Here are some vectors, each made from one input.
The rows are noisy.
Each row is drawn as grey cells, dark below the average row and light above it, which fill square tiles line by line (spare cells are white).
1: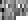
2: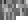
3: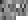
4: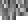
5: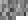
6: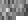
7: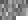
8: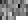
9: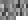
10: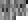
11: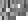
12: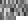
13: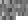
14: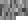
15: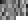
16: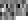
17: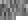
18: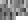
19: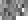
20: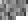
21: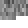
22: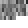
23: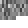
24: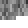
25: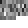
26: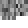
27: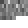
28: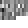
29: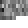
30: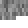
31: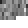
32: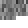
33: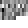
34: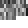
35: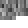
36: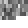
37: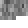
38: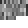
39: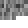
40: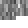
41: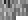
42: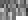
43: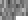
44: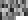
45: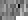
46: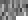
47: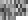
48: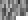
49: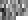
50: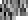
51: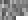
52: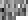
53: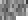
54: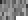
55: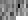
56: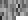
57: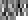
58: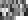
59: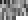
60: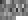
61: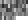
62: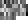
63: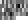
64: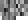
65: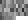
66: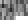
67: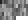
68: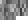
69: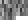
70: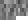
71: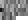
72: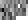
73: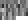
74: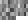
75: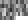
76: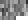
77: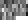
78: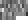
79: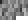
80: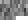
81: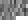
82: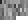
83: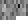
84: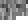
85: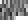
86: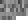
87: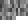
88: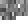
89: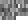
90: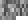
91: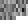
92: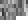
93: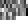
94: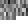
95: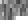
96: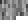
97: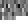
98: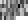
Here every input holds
a point on a 5-point line, together with either a point on a 10-point line, or three true/false values.
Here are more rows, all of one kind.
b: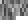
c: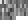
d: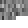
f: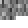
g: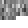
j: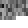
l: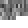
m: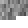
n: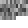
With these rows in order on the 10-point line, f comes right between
b and j.
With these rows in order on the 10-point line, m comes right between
c and l.
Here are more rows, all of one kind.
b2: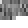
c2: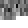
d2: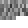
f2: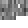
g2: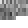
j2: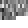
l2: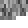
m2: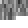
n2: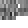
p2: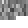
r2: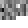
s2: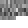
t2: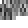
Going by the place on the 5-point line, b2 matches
m2, p2 and r2.
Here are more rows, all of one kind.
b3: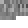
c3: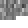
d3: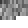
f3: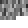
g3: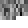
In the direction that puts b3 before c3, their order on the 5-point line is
f3, d3, b3, c3, g3.
